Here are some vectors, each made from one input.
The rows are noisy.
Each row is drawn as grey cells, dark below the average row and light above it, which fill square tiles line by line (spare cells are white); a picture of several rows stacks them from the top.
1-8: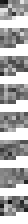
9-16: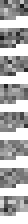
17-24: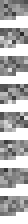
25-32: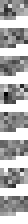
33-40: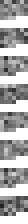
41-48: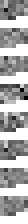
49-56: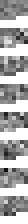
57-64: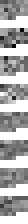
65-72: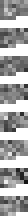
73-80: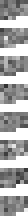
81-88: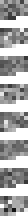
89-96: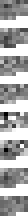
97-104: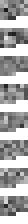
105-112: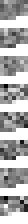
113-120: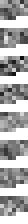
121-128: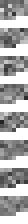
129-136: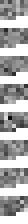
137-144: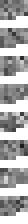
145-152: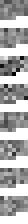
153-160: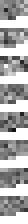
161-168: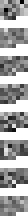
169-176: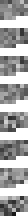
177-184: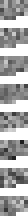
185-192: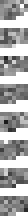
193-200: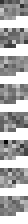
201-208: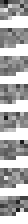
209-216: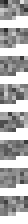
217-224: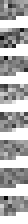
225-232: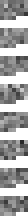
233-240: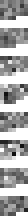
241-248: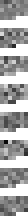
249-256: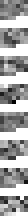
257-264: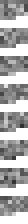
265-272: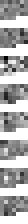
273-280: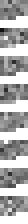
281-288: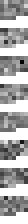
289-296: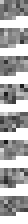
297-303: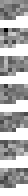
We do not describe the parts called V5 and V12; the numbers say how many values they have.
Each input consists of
either a point on an 8-point line and a value of V12, or a point on a 9-point line and a value of V5.
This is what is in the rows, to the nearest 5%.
About 50% of them hold a point on an 8-point line and a value of V12. The rest hold a point on a 9-point line and a value of V5.
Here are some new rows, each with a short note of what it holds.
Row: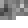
a point on an 8-point line and a value of V12
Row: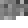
a point on an 8-point line and a value of V12
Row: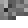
a point on a 9-point line and a value of V5
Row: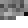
a point on a 9-point line and a value of V5
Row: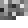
a point on a 9-point line and a value of V5
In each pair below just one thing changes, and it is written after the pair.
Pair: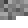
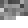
the value of V5
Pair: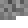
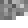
the place on the 9-point line
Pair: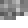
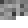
the place on the 9-point line
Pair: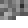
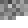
the value of V5
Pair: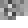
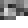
the place on the 9-point line
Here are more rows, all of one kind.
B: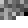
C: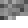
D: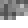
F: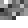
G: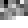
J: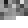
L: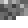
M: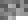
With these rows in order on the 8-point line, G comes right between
B and J.
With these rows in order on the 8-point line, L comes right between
D and M.
